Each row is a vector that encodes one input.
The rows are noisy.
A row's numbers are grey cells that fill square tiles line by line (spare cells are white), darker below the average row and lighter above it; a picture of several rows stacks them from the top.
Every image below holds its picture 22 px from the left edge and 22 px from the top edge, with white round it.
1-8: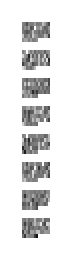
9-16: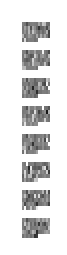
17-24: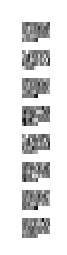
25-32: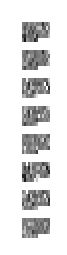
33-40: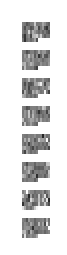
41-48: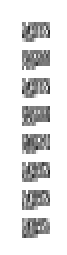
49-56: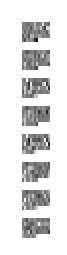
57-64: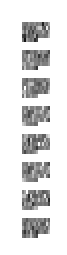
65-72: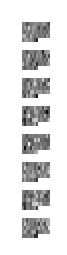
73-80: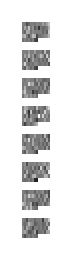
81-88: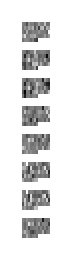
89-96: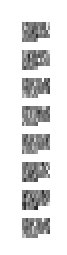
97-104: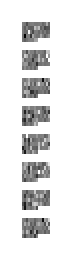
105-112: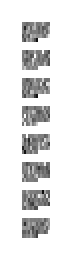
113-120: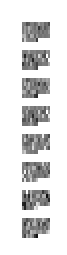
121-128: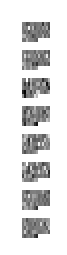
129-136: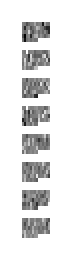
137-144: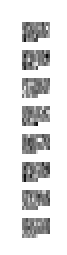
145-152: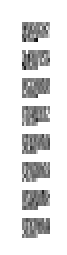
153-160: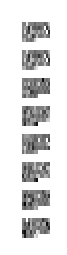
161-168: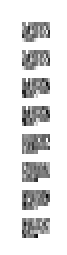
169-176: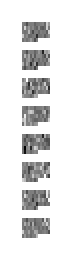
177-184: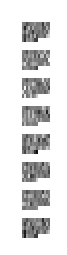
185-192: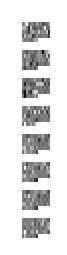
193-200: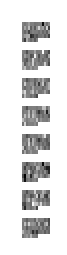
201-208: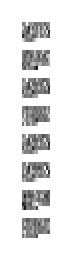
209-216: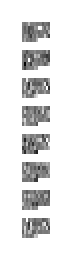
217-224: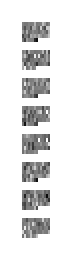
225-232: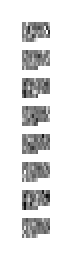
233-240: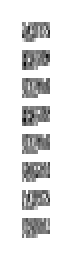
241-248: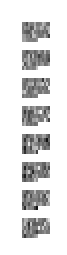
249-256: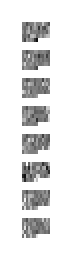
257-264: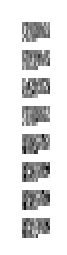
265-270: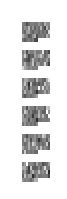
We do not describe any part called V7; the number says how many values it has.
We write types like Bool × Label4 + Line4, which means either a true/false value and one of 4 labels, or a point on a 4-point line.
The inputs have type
List2(Line6) × V7.
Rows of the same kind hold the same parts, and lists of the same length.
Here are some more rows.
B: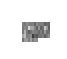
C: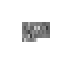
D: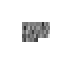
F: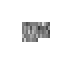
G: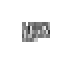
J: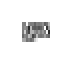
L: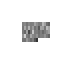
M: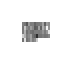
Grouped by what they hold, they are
B, M
C, D, F, L
G, J

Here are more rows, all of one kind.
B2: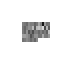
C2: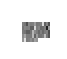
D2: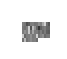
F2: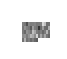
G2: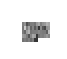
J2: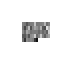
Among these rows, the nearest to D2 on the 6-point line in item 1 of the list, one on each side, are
C2 and G2.
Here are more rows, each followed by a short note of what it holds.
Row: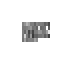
a value of V7, together with a list of one item
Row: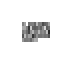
a value of V7, together with the empty list
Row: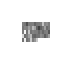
a value of V7, together with a list of one item
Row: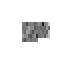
a value of V7, together with a list of two items
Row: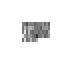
a value of V7, together with a list of one item
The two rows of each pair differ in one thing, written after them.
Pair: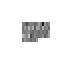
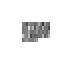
the place on the 6-point line in item 1 of the list
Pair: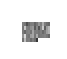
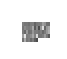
the place on the 6-point line in item 1 of the list
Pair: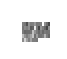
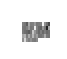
the place on the 6-point line in item 1 of the list
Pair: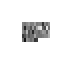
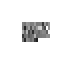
the place on the 6-point line in item 2 of the list
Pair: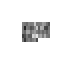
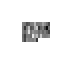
the place on the 6-point line in item 1 of the list
